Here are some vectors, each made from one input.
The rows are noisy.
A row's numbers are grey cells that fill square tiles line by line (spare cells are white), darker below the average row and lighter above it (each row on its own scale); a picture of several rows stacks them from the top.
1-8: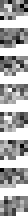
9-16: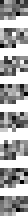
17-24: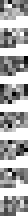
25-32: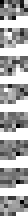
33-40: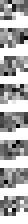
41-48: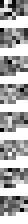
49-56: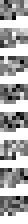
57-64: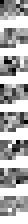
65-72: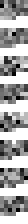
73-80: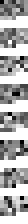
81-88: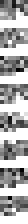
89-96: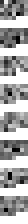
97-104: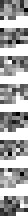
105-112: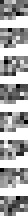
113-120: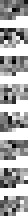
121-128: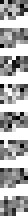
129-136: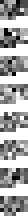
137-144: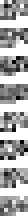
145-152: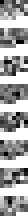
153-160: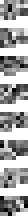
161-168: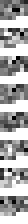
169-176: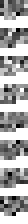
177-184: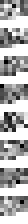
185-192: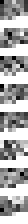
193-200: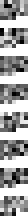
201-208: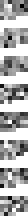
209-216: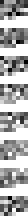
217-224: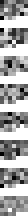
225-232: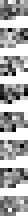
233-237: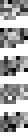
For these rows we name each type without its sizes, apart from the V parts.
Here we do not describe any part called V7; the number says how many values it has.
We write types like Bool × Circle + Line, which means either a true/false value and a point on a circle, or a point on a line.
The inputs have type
(Bool × Bool × Bool × Bool + V7) × (Label + Line).
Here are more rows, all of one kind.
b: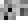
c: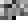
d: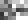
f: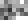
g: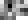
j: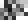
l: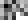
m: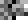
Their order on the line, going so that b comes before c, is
g, d, b, f, j, l, m, c.
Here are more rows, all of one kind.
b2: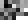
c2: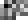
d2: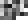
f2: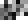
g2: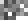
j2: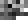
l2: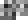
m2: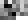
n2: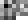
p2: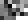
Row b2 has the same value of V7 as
f2, j2, m2 and p2.
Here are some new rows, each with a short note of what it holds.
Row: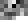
a label and four true/false values
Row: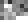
a point on a line and four true/false values
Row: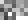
a point on a line and a value of V7
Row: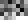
a point on a line and four true/false values
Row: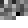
a point on a line and four true/false values
